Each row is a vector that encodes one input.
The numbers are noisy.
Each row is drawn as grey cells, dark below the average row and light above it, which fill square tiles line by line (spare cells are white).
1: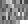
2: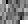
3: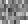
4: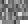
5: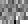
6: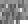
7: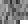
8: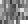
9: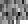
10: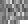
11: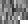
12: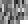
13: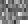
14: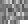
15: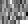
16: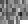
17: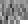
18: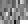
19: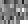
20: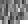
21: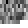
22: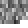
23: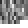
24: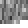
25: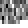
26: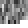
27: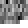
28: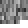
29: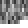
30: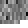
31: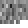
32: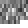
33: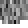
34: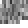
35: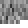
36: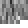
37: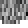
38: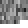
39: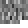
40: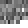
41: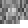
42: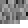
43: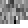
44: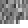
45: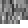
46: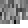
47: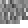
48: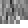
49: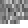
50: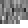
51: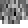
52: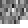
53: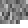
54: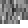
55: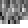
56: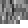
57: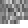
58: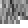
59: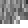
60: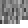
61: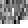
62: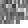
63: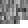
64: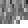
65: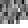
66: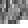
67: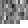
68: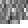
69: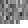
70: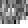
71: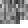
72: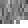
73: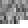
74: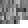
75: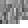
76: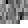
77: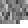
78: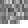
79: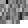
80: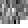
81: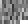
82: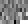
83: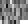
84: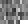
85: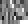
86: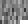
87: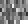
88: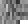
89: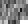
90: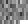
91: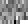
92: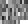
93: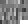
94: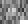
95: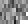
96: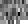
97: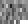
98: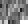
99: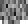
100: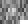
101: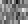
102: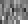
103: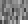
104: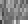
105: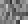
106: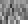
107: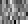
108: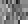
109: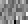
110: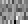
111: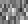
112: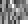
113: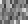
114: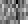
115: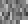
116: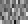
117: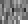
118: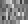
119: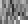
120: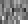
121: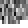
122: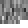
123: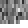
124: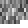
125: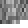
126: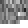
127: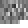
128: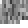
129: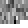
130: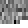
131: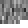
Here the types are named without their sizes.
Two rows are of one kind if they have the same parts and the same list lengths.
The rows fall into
2 kinds.
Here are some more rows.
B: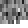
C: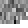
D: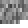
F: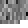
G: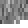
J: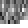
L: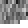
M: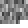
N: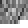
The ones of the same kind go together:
B, D, F, G, M, N
C, J, L

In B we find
a point on a line and a node of a tree.
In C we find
a point on a line and a node of each of two trees.
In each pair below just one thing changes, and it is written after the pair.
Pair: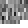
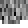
the node of one of the two trees
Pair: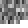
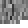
the node of one of the two trees
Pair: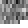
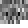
the node of one of the two trees
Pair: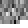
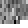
the node of one of the two trees
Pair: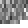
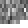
the node of one of the two trees
